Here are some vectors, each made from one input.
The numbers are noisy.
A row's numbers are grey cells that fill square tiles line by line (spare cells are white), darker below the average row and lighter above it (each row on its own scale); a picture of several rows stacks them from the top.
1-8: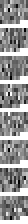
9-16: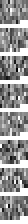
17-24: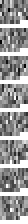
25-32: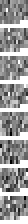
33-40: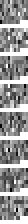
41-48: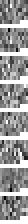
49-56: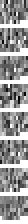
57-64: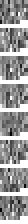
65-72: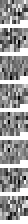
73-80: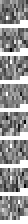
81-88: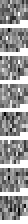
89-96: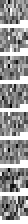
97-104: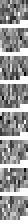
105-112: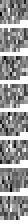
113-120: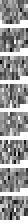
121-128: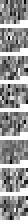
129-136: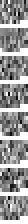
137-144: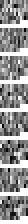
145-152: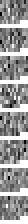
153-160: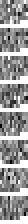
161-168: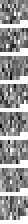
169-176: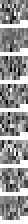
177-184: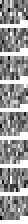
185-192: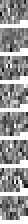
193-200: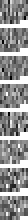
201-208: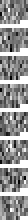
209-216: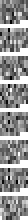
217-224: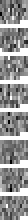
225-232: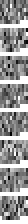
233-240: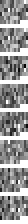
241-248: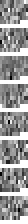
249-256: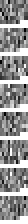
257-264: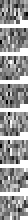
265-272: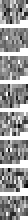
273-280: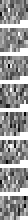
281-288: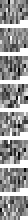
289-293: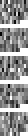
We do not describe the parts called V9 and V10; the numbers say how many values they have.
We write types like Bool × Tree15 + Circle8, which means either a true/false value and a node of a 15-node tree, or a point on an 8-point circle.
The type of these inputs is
(Line7 + V10) × V9 + List2(Line5).
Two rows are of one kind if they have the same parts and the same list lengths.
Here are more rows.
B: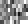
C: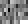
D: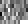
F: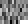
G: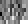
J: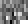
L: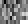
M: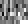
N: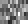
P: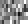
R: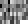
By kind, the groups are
B, P
C, F, M, R
D, G
J, N
L

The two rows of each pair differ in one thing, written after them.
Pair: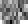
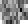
the place on the 7-point line
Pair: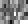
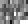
the place on the 7-point line
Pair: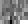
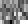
the value of V9
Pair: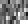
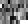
the value of V9
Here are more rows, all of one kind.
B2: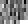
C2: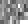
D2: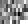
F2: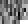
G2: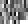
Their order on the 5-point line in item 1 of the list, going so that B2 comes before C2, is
F2, B2, G2, C2, D2.
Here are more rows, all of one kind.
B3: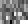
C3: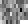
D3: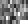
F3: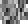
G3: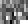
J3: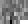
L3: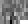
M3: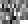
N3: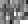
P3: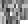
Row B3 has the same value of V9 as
C3 and G3.
